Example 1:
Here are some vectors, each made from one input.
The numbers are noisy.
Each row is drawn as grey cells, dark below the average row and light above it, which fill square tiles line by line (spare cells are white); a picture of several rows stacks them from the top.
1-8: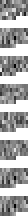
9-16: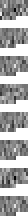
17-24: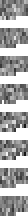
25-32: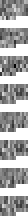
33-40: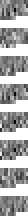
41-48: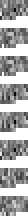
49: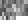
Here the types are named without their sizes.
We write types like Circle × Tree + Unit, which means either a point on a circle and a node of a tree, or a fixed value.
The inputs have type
Tree.
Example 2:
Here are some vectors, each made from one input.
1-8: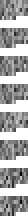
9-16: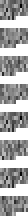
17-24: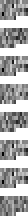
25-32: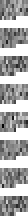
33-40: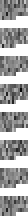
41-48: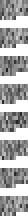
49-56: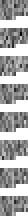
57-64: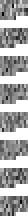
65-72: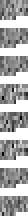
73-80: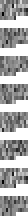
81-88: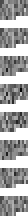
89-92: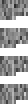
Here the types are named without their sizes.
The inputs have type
Line.
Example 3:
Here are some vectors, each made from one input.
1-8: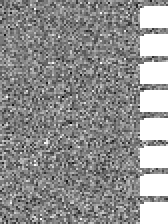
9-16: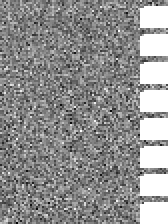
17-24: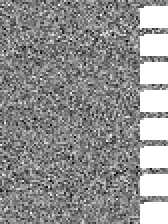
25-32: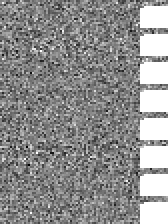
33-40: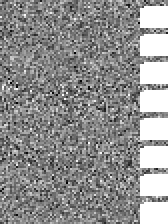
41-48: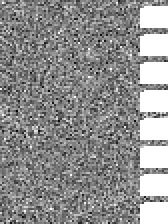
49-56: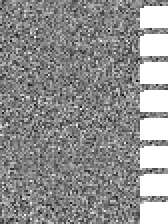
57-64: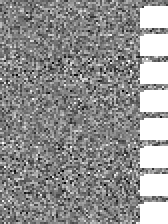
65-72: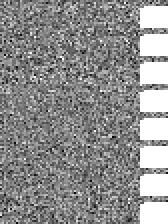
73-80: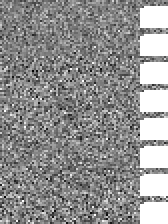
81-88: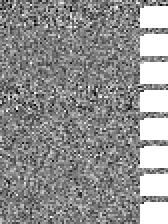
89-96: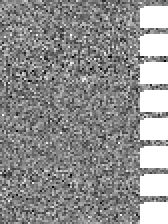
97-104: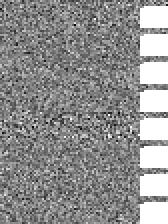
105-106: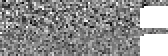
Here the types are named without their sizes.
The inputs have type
Label.
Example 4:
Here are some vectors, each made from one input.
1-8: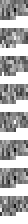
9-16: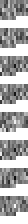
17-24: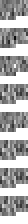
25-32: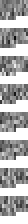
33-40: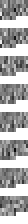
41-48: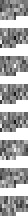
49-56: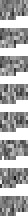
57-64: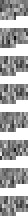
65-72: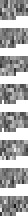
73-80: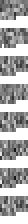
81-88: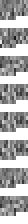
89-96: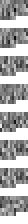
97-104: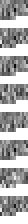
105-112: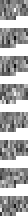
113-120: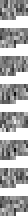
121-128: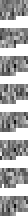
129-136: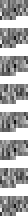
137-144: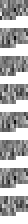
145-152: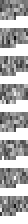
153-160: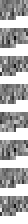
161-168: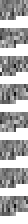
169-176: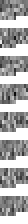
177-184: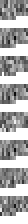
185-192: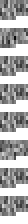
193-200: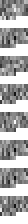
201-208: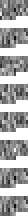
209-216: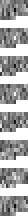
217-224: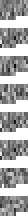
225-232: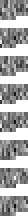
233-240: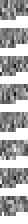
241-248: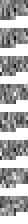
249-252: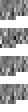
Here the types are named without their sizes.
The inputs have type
Tree.
